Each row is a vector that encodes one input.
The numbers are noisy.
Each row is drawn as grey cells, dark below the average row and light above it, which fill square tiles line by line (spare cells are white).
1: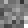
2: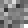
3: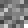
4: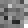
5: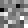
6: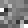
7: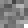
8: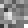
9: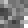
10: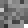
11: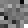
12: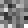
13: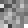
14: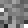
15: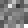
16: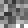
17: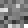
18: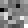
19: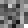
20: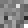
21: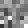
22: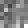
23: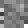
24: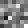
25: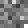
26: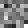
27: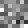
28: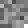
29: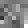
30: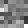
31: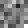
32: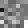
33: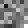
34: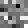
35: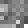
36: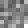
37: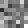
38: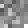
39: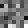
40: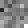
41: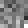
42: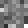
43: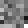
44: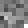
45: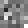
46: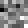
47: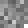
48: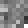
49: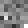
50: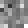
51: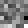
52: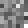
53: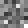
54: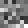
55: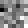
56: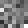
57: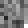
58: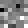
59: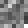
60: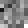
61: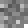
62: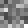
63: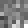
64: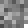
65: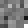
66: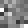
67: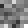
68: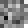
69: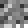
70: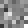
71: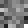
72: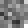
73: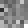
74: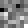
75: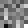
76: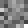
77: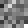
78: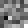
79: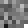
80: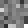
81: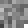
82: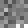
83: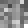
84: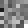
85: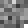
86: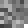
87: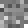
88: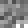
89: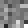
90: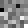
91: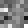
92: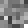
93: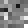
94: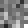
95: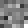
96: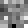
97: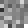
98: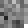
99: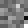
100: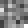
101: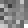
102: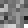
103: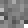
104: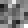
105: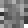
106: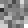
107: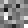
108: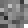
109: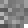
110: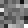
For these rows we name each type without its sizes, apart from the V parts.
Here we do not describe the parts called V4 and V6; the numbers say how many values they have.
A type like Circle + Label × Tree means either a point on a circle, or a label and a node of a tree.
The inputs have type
Bool × (Line + V6) × V4.
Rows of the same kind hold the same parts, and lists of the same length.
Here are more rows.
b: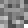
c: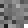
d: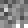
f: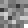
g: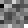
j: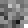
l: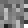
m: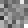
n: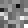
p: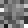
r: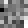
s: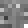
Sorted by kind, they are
b, c, d, j, l, m, p, r, s
f, g, n

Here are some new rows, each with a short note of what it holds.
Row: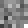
a true/false value, a value of V4 and a value of V6
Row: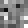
a point on a line, a true/false value and a value of V4
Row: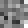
a true/false value, a value of V4 and a value of V6
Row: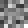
a point on a line, a true/false value and a value of V4
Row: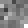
a point on a line, a true/false value and a value of V4
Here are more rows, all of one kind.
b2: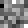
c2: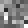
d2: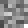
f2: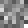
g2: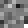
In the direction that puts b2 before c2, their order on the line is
b2, g2, d2, c2, f2.
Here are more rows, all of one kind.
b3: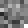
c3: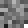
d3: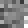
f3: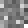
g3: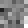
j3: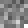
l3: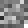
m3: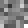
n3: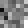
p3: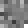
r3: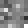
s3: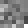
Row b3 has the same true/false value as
c3, p3, r3 and s3.
